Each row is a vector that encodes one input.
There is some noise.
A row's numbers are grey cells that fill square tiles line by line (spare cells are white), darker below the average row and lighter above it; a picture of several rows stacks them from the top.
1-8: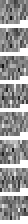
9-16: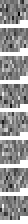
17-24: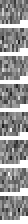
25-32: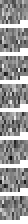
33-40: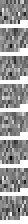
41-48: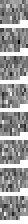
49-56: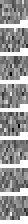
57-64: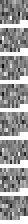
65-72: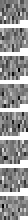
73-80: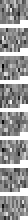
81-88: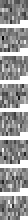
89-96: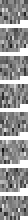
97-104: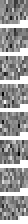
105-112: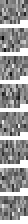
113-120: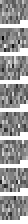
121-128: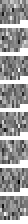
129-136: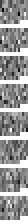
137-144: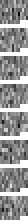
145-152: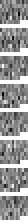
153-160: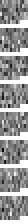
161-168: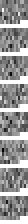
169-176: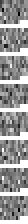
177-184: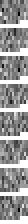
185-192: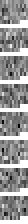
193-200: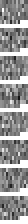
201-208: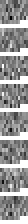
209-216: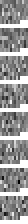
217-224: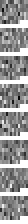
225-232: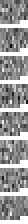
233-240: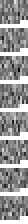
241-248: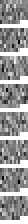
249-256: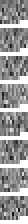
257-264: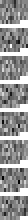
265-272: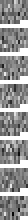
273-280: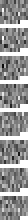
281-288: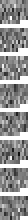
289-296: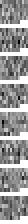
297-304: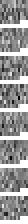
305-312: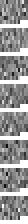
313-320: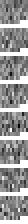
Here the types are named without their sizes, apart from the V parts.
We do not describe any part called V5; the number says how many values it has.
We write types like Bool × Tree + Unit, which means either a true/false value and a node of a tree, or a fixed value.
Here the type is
Bool × (Line + List(V5)).
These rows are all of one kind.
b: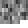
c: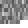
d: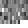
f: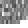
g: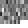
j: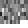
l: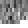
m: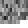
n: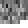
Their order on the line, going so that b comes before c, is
m, n, b, l, d, j, g, f, c.
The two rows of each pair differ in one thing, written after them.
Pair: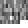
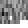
the value of V5 in item 1 of the list
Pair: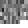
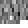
the true/false value
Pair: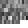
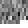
the value of V5 in item 1 of the list
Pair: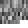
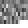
the true/false value
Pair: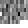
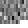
the value of V5 in item 2 of the list
